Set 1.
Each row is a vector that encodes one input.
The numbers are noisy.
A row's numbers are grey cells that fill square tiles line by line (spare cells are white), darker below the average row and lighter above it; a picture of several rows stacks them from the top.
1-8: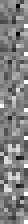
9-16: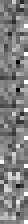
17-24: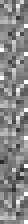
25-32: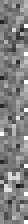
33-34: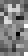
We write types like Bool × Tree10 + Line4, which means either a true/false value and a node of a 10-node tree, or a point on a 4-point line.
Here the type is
Line7.
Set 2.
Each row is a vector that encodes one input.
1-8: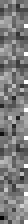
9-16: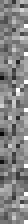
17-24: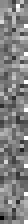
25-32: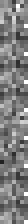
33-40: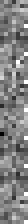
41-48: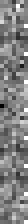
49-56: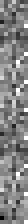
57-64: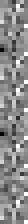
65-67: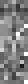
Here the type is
Line7.
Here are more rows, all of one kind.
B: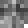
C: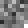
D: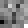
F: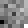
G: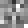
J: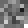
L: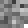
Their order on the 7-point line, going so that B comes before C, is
B, J, C, D, F, L, G.
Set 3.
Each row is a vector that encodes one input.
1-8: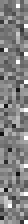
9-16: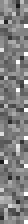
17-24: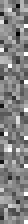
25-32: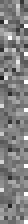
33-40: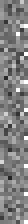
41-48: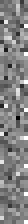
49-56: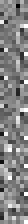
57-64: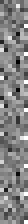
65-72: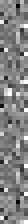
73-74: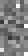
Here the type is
Line7 × Line7.
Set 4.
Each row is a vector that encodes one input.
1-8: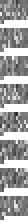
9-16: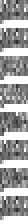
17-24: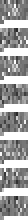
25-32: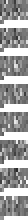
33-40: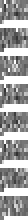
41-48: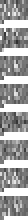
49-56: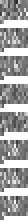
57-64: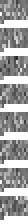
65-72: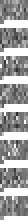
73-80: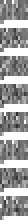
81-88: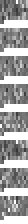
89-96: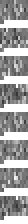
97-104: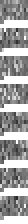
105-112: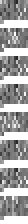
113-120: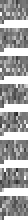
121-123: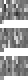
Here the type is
Circle17.
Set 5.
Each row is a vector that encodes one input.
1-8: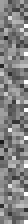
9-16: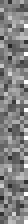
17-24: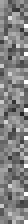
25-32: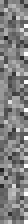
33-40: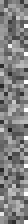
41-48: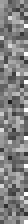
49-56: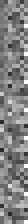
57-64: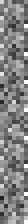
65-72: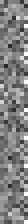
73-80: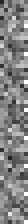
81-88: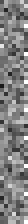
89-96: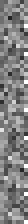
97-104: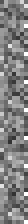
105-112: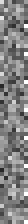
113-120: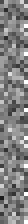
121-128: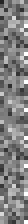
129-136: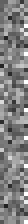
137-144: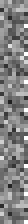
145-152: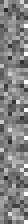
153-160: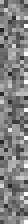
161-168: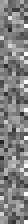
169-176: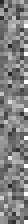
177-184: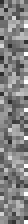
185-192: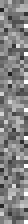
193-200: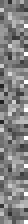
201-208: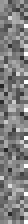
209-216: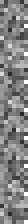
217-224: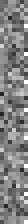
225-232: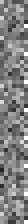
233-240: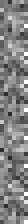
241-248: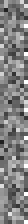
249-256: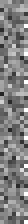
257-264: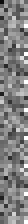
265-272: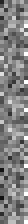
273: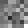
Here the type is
Bool × Bool × Bool.
